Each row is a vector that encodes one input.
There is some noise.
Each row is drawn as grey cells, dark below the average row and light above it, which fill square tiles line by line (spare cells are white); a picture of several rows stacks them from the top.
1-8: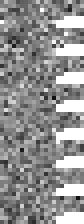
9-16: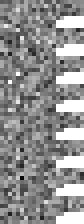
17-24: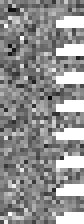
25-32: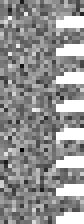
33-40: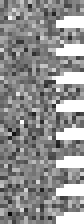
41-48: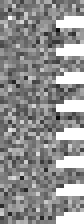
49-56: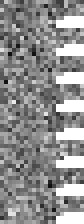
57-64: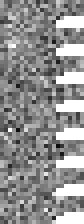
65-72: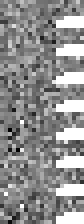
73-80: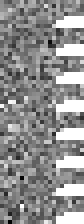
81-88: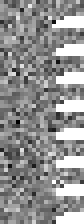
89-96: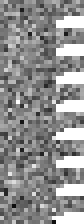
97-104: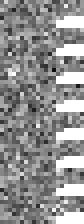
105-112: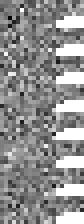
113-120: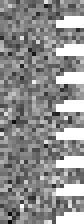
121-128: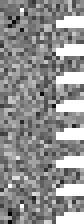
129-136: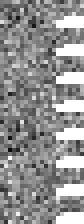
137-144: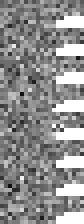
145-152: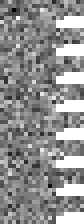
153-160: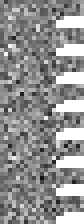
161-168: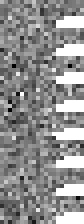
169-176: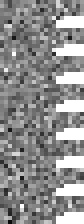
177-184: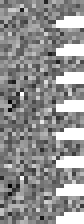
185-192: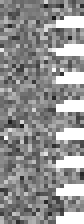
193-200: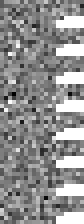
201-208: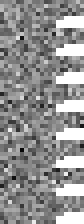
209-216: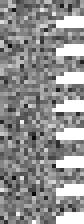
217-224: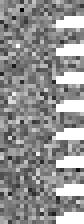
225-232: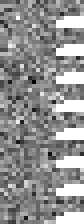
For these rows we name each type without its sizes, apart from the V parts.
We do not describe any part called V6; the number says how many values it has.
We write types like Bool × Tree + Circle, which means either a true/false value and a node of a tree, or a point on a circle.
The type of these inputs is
(Bool × Circle + Line) × List(V6).
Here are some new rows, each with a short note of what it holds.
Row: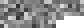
a point on a circle and a true/false value, together with a list of two items
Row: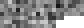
a point on a circle and a true/false value, together with a list of three items
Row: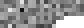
a point on a line, together with a list of one item
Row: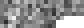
a point on a line, together with a list of two items
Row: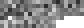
a point on a circle and a true/false value, together with a list of two items
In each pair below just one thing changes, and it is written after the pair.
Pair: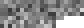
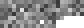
the value of V6 in item 1 of the list
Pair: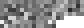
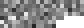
the value of V6 in item 1 of the list
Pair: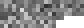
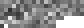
the true/false value
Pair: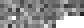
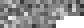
the true/false value
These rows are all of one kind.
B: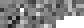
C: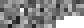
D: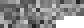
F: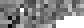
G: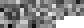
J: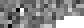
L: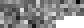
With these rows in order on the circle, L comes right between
C and D.
